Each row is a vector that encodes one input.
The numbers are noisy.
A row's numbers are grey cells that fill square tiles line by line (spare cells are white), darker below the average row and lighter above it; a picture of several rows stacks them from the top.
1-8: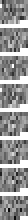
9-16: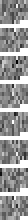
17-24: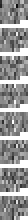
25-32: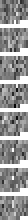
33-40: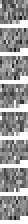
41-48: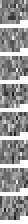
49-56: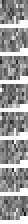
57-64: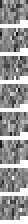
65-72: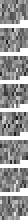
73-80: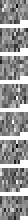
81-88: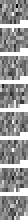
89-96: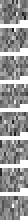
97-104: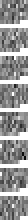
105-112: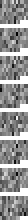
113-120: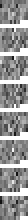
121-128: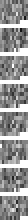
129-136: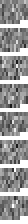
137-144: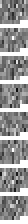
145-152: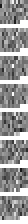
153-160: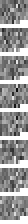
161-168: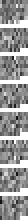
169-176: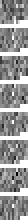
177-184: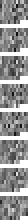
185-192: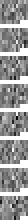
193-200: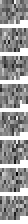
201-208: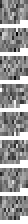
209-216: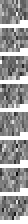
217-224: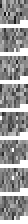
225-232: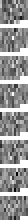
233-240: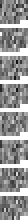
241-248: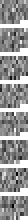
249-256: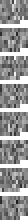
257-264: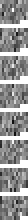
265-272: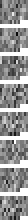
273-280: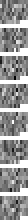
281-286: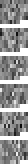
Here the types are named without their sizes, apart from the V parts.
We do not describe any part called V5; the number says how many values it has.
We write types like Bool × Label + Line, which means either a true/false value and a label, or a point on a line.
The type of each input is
(Circle + Line) × V5 + Tree × Tree.
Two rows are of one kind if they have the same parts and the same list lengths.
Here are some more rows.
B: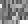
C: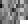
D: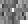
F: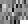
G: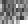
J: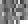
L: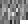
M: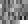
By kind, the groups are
B, D, M
C, F, L
G, J

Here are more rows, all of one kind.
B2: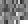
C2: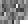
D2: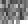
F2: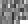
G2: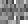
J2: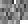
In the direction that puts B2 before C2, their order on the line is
D2, J2, B2, C2, G2, F2.
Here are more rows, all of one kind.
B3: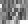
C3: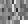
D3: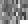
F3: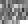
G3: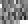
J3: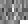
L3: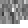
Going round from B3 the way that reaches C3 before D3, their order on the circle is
B3, G3, C3, L3, F3, J3, D3.
